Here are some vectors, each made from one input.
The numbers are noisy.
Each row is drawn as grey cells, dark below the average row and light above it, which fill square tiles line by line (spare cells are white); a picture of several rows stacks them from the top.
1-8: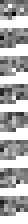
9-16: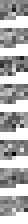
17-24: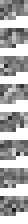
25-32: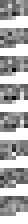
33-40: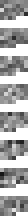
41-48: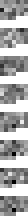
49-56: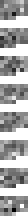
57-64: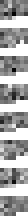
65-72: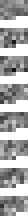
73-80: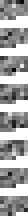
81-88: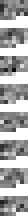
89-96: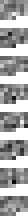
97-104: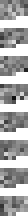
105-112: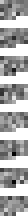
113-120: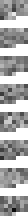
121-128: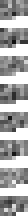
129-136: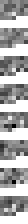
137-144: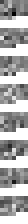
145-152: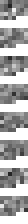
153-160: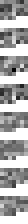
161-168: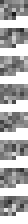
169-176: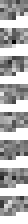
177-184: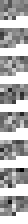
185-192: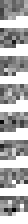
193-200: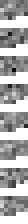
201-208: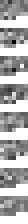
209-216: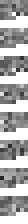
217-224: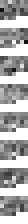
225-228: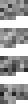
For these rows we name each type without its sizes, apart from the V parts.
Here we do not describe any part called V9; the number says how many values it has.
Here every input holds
a point on a line and a value of V9, together with either a fixed value, or three true/false values.
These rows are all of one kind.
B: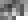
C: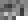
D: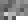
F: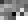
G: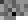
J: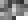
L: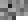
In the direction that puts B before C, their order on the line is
B, C, G, D, L, J, F.
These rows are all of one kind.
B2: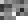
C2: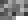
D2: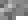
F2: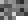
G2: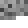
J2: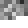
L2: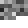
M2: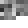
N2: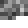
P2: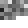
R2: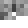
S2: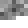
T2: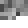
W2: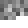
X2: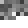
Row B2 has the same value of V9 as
F2, L2, M2 and X2.
